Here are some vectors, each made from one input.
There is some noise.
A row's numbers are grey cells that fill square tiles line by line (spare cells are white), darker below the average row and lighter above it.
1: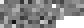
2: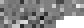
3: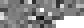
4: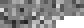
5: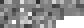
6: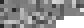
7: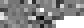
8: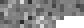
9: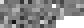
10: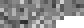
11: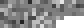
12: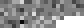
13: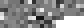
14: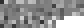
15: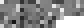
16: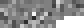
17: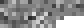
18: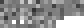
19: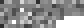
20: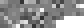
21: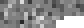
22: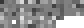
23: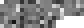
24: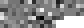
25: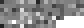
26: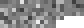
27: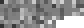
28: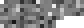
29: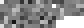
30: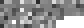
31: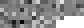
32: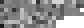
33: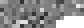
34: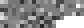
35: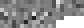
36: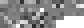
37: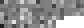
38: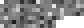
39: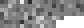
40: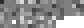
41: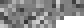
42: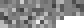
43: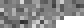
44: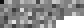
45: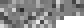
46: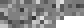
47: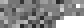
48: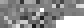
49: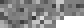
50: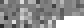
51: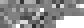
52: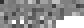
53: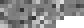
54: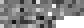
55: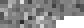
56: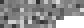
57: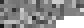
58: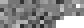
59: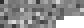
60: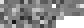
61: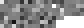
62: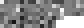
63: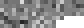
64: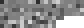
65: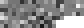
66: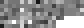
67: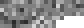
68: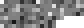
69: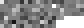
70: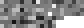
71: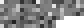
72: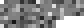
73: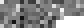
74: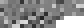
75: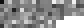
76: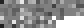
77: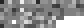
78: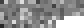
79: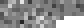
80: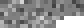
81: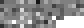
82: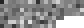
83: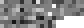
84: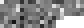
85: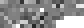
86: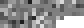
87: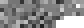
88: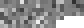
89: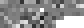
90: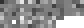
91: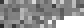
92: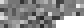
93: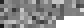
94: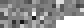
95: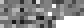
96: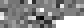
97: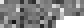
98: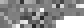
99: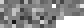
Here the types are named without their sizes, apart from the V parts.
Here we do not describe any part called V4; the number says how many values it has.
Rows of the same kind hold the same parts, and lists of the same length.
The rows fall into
2 kinds.
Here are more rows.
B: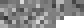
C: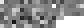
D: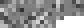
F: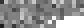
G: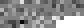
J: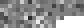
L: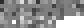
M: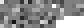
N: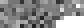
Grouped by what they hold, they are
B, D, F, G, J, L
C, M, N

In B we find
a true/false value and two values of V4.
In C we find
a point on a line and a true/false value.
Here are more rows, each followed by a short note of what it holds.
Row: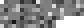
a point on a line and a true/false value
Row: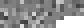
a true/false value and two values of V4
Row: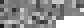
a true/false value and two values of V4
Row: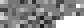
a point on a line and a true/false value
